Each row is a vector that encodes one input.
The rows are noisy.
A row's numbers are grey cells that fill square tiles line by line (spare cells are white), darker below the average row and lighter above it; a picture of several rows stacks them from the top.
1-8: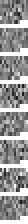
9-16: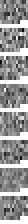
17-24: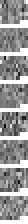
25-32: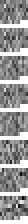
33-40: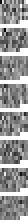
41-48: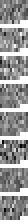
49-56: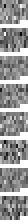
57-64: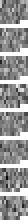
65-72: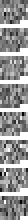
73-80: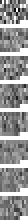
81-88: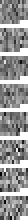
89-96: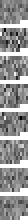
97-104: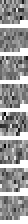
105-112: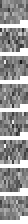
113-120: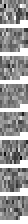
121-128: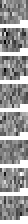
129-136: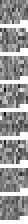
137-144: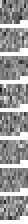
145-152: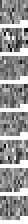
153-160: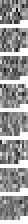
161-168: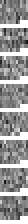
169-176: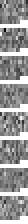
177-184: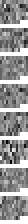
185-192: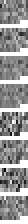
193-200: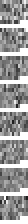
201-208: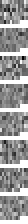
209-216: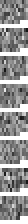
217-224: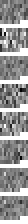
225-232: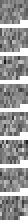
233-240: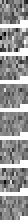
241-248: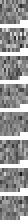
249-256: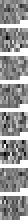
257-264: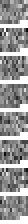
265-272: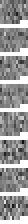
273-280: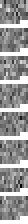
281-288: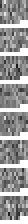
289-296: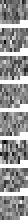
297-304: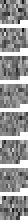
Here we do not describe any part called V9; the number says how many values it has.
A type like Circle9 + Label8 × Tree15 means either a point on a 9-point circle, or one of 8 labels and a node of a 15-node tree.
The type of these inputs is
Label4 × V9 + Tree13 + Unit.
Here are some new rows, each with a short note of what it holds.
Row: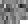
a node of a 13-node tree
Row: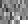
a fixed value
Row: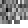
a fixed value
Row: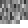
a fixed value
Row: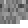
a node of a 13-node tree
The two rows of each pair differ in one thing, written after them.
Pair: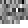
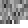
the label
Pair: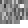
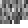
the label
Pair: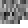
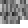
the label
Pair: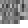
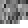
the value of V9
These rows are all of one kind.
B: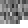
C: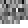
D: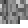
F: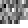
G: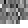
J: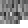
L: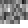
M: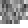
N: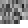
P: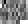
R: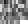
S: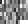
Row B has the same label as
J and N.
